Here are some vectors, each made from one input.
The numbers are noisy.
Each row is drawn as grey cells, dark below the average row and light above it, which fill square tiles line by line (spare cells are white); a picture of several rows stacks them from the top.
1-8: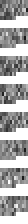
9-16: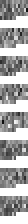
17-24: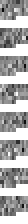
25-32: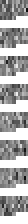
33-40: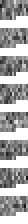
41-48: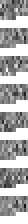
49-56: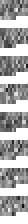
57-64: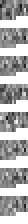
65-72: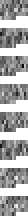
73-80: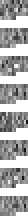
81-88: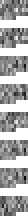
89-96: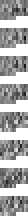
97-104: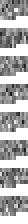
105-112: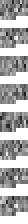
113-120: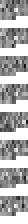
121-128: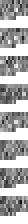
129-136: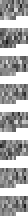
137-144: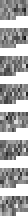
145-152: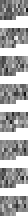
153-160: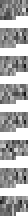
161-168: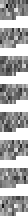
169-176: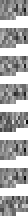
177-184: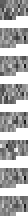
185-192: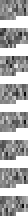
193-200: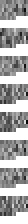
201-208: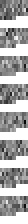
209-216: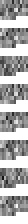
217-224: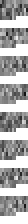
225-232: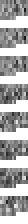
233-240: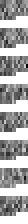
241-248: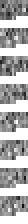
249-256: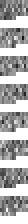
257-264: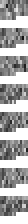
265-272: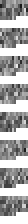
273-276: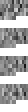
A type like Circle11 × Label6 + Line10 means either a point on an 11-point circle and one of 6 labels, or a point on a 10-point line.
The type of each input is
Bool × Tree16 + Tree8.
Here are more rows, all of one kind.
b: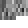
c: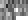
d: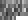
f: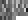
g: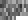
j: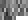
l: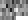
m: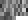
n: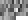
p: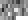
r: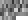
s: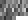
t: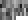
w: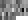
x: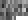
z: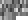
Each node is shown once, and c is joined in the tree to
f and s.
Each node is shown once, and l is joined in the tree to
s.
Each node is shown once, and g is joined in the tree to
r.
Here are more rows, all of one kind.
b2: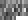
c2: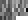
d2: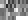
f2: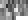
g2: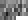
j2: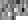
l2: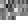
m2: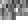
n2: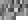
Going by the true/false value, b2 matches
c2 and g2.
